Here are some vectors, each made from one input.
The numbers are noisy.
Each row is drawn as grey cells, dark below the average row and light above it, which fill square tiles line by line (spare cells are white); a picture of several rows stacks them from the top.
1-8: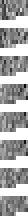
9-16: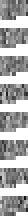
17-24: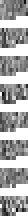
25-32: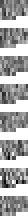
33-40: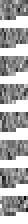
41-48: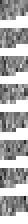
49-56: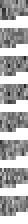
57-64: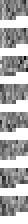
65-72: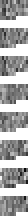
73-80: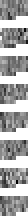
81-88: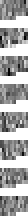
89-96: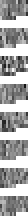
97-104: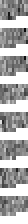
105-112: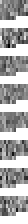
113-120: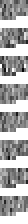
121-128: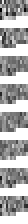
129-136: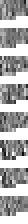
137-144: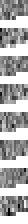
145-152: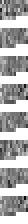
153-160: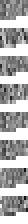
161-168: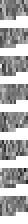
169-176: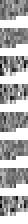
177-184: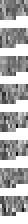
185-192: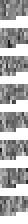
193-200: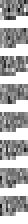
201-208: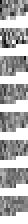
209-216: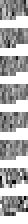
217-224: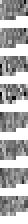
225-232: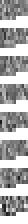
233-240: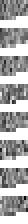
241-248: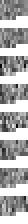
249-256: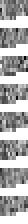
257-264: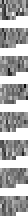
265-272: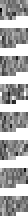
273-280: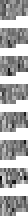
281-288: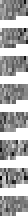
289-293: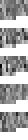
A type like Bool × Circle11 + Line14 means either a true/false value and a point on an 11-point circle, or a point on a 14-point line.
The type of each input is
Circle11 + Line13.
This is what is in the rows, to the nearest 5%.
About 55% of them hold a point on an 11-point circle. The rest hold a point on a 13-point line.
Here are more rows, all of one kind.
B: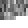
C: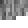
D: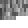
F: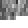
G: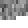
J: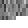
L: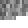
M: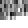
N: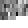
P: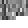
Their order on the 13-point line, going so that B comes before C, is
N, P, J, B, D, L, C, G, M, F.
